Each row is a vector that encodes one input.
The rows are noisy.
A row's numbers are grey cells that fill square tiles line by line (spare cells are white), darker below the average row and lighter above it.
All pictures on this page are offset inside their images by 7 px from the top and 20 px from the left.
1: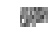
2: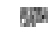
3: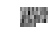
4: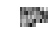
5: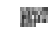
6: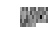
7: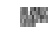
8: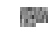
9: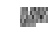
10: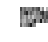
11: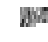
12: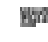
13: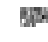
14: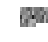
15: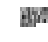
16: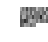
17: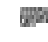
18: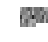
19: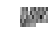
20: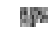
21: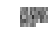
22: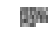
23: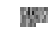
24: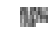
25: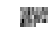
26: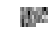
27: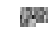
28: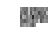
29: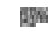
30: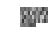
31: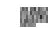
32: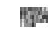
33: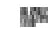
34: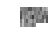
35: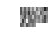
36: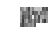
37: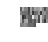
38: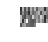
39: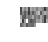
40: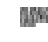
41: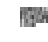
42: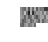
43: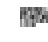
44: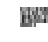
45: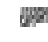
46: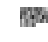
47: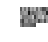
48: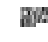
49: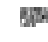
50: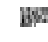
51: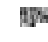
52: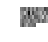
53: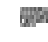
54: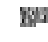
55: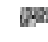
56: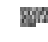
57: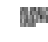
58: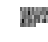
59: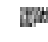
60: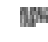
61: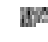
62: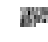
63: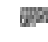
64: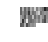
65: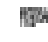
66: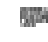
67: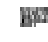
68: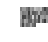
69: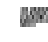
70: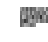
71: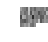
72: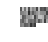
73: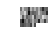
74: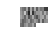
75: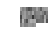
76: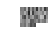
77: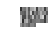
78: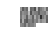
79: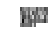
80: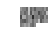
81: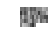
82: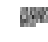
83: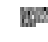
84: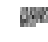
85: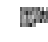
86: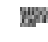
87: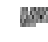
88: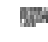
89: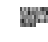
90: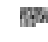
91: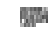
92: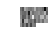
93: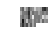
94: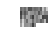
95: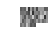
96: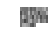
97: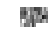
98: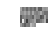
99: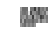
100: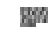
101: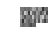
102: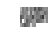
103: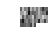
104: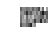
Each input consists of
either a fixed value, or two labels (each one of 8), or three true/false values.
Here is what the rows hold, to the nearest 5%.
About 5% of them hold a fixed value. About 40% of them hold two labels (each one of 8). The rest hold three true/false values.
